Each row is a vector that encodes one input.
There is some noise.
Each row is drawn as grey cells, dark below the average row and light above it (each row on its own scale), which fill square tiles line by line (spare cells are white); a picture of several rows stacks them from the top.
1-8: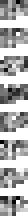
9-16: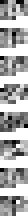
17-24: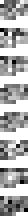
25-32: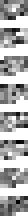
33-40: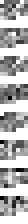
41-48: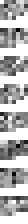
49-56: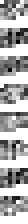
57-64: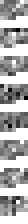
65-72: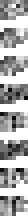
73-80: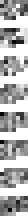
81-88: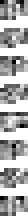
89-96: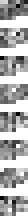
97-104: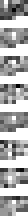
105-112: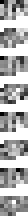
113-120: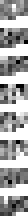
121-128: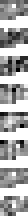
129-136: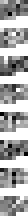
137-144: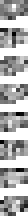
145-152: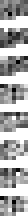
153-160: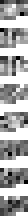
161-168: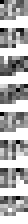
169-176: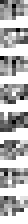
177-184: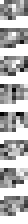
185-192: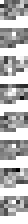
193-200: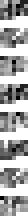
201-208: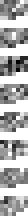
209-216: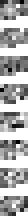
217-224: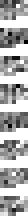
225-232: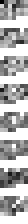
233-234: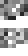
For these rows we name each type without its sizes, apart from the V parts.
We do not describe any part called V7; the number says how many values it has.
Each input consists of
either a point on a circle and a point on a line, or a value of V7.
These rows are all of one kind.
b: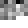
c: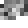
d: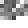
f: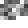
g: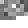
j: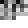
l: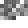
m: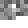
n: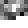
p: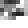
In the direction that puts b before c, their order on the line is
p, d, l, j, f, b, m, c, g, n.
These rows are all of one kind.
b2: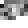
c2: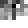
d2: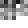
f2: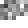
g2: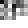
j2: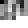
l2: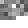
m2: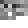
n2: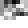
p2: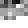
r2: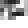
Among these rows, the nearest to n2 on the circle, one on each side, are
p2 and r2.
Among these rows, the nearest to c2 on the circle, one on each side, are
d2 and j2.
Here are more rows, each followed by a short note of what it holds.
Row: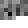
a value of V7
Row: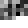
a value of V7
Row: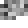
a point on a circle and a point on a line
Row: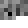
a value of V7
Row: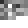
a point on a circle and a point on a line
